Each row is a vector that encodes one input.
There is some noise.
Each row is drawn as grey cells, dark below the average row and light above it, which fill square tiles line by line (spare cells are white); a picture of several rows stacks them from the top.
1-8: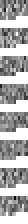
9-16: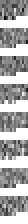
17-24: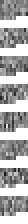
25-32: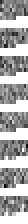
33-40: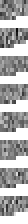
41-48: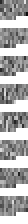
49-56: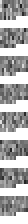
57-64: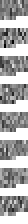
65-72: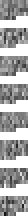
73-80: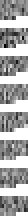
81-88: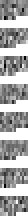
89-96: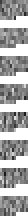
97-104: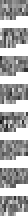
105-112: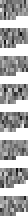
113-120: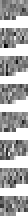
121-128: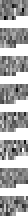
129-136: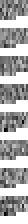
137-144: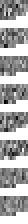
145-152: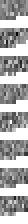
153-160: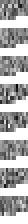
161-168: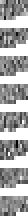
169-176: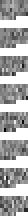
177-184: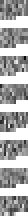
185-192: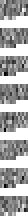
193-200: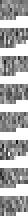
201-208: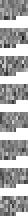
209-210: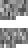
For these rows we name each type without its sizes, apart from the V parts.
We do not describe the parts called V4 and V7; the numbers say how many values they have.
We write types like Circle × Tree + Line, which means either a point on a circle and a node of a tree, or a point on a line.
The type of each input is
(Bool × (Line + V4) + V7) × Line.
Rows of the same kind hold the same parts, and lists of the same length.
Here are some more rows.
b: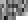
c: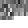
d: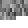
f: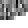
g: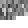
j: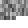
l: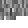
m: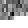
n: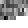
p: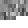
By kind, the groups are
b, d, f, g, j, p
c, m
l, n

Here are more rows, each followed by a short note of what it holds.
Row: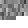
a point on each of two lines and a true/false value
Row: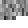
a point on a line, a true/false value and a value of V4
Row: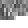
a point on each of two lines and a true/false value
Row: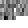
a point on a line, a true/false value and a value of V4
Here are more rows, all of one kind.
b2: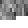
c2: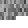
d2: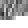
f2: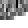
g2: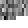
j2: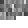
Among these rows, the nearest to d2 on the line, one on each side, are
f2 and g2.
